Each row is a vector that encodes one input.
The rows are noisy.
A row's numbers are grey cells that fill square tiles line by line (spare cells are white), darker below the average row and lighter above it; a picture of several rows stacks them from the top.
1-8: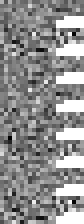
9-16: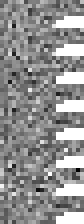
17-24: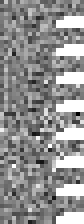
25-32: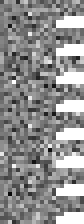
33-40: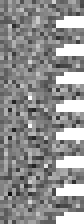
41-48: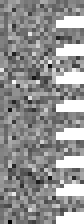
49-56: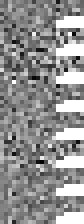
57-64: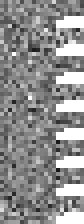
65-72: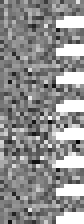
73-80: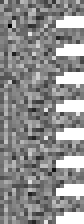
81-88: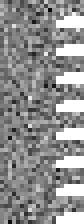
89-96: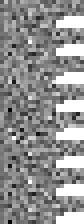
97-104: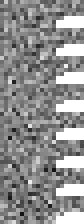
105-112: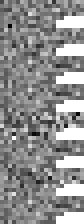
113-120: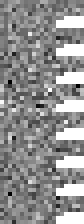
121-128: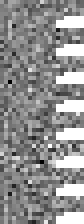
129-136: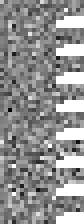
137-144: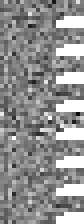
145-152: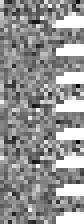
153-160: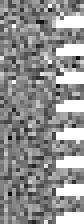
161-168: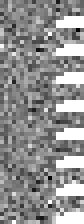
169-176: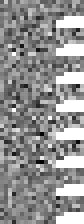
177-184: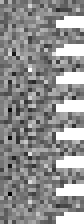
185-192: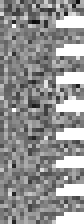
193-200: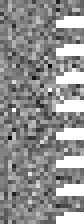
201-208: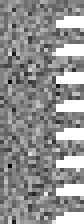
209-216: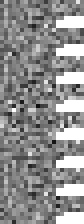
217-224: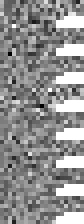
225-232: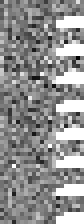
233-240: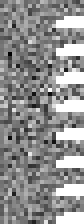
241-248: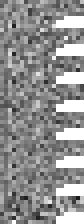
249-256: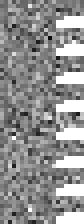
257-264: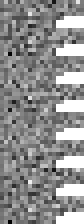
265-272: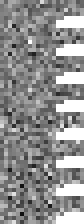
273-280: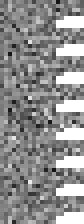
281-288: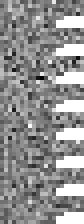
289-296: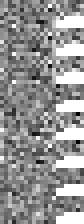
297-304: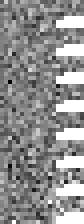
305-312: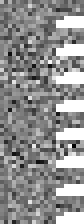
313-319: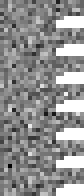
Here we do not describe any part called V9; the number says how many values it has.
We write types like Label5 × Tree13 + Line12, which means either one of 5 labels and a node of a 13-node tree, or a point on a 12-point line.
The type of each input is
Circle5 × Label4 + Tree12 + V9.
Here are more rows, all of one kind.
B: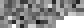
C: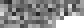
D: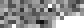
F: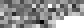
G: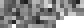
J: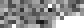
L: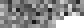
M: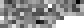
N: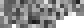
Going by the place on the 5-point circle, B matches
D, J and M.
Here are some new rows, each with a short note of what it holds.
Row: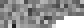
a node of a 12-node tree
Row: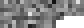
a value of V9
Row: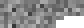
a node of a 12-node tree
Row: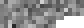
a node of a 12-node tree
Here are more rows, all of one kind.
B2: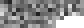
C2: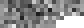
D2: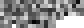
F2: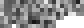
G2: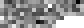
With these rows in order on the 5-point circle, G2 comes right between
B2 and C2.
